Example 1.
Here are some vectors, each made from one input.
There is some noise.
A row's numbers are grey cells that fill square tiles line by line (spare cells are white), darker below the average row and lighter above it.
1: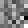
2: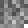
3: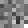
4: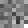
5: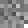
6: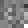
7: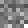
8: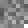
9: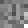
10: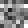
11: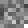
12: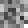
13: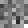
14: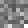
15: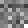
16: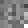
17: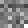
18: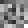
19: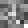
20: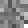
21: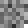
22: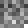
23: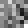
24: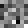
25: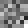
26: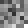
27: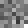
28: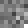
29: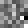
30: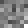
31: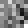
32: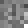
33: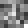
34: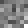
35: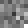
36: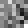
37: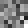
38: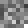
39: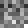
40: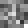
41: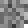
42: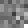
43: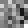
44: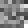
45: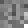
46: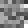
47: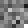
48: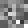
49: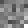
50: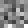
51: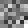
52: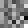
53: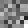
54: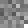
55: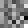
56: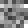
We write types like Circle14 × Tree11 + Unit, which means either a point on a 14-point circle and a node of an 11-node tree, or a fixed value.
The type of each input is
Label5 + Tree8.
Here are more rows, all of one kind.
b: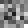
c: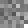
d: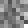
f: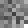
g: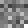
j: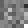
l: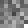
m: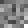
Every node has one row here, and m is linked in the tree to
g and j.
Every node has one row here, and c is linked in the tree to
f, j and l.
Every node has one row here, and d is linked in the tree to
b.
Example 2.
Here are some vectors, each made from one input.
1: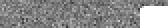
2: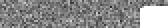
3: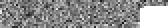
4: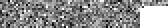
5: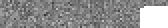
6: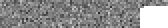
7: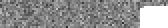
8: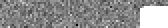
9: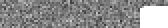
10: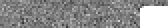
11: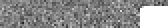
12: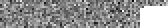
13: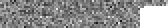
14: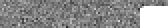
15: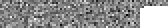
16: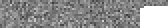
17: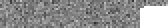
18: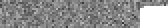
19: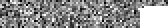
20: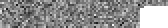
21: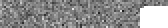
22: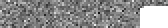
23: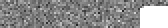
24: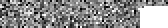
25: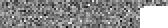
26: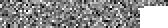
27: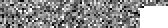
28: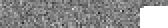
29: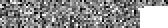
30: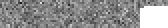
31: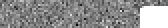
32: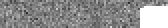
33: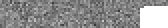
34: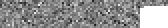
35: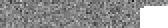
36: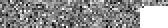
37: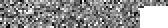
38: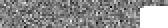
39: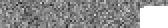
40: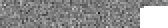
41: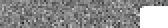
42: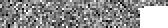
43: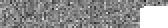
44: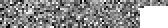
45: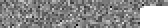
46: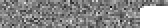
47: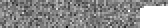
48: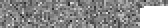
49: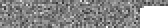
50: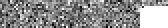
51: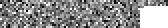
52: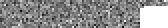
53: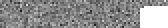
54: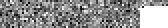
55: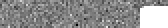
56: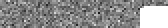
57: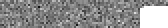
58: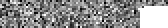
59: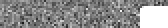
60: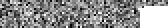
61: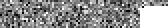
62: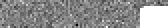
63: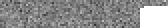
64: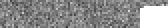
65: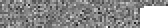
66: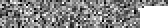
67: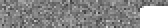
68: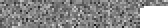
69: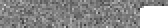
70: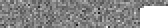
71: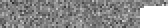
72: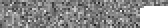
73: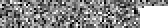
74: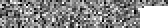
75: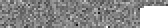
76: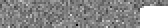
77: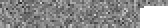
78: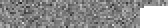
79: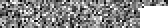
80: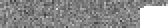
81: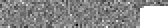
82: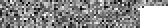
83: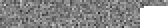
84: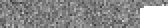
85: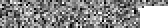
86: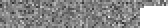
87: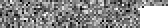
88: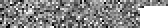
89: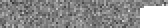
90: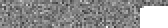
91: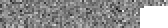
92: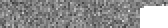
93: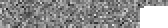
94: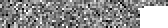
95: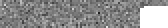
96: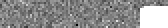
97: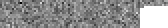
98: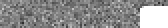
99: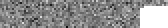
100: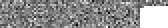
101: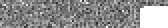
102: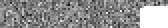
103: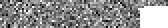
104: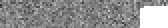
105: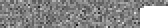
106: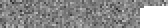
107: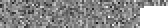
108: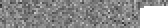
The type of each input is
Line5 + Line10.
